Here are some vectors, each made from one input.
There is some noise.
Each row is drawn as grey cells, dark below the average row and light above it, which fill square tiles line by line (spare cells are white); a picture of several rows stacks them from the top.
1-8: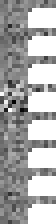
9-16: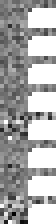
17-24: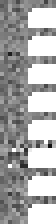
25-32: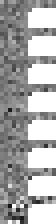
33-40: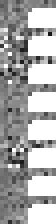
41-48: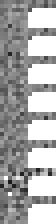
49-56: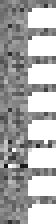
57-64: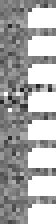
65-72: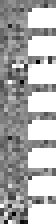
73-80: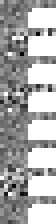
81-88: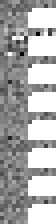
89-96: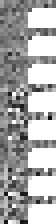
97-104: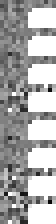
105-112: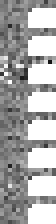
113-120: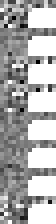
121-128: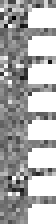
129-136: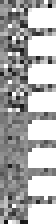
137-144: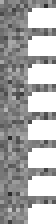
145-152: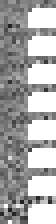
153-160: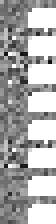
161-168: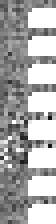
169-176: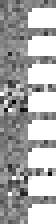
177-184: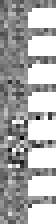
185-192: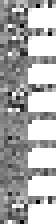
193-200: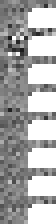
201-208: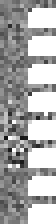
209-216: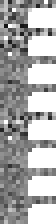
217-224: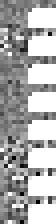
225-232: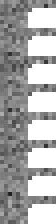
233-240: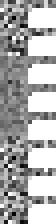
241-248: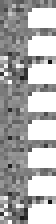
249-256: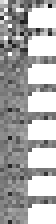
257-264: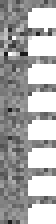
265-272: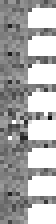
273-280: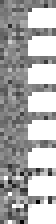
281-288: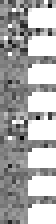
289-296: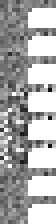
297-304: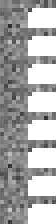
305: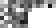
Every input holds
either a node of a 7-node tree, or a list of up to two points on a 7-point line.
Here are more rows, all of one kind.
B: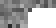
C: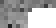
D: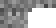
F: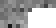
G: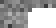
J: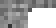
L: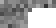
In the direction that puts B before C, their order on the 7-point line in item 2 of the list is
B, L, F, C, G, J, D.
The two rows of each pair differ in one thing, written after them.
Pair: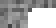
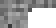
the place on the 7-point line in item 2 of the list
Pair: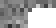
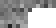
the place on the 7-point line in item 1 of the list
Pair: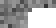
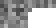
the place on the 7-point line in item 1 of the list
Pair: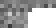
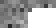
the place on the 7-point line in item 2 of the list
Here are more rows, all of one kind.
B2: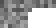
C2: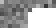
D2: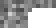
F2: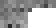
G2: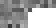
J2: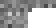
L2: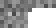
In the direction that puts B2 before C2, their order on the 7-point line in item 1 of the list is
D2, B2, G2, F2, J2, L2, C2.
